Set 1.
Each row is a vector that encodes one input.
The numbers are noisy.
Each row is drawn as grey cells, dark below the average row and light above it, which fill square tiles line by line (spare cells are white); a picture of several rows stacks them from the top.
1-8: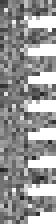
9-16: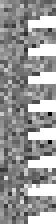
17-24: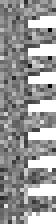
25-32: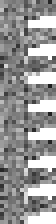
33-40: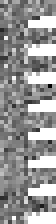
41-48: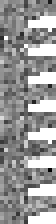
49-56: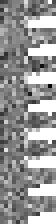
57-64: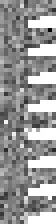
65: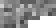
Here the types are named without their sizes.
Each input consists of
either a label, or a point on a line.
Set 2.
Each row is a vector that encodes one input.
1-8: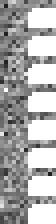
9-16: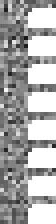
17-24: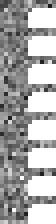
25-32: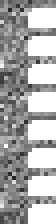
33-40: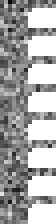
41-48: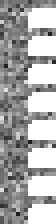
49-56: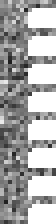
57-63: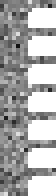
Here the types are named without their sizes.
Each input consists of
two labels.
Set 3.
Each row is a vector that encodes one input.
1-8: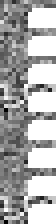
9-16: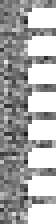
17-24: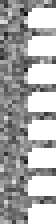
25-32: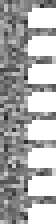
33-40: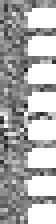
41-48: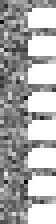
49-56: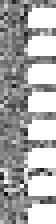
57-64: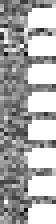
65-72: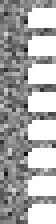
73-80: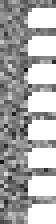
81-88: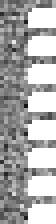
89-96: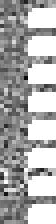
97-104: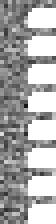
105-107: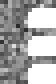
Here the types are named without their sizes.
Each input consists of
a list of points on a line.
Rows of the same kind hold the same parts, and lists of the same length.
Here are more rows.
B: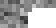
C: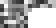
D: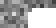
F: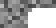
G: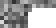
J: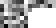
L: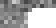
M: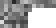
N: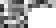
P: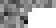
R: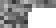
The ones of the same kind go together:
B, G, M, P, R
C, J, N
D, F, L

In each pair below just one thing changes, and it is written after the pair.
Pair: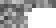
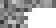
the place on the line in item 2 of the list
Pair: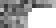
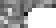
the place on the line in item 1 of the list
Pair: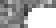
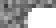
the place on the line in item 1 of the list
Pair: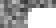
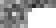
the place on the line in item 2 of the list
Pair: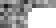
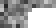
the place on the line in item 2 of the list
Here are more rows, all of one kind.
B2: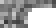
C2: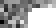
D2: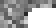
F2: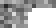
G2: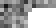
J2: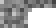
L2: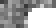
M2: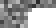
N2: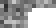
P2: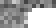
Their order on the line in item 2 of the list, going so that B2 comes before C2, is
M2, L2, N2, P2, G2, F2, B2, J2, D2, C2.
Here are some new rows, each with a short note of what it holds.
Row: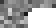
a list of two items
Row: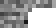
a list of one item
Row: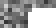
a list of one item
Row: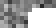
a list of one item
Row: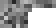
a list of one item
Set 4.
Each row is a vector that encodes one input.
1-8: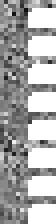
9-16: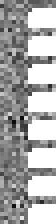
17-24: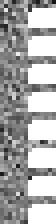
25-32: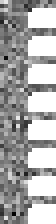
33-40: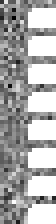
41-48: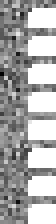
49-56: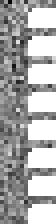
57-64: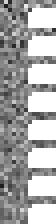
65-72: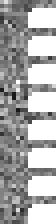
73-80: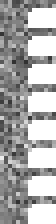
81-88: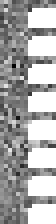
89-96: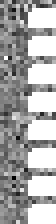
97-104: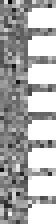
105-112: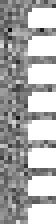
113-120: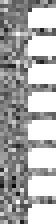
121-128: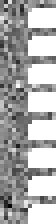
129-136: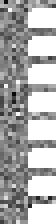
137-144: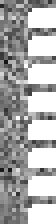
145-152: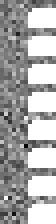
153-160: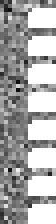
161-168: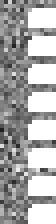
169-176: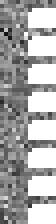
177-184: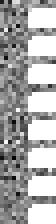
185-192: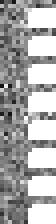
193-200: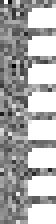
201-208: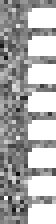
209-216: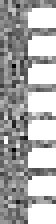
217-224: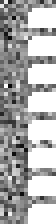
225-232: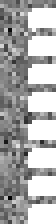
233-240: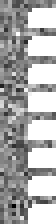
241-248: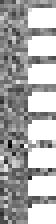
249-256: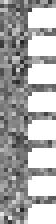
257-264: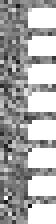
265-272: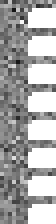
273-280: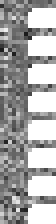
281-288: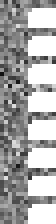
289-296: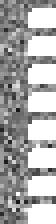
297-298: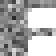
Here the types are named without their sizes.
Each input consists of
a label, together with either a fixed value, or a node of a tree.
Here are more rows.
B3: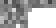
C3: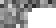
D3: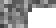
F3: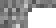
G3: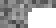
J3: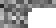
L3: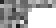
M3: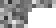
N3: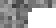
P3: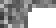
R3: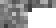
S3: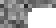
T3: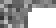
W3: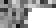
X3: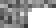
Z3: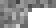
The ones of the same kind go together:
B3, C3, D3, F3, G3, J3, N3, P3, R3, S3, T3, X3, Z3
L3, M3, W3

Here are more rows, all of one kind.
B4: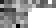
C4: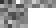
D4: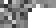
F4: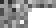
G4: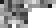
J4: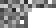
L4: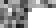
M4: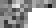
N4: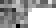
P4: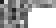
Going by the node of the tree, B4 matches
F4, N4 and P4.
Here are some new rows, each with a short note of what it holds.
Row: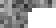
a label
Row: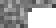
a label
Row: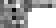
a label and a node of a tree
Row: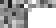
a label and a node of a tree
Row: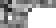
a label and a node of a tree
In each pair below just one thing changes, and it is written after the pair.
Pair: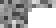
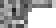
the node of the tree
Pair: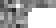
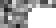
the node of the tree
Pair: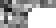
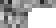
the node of the tree
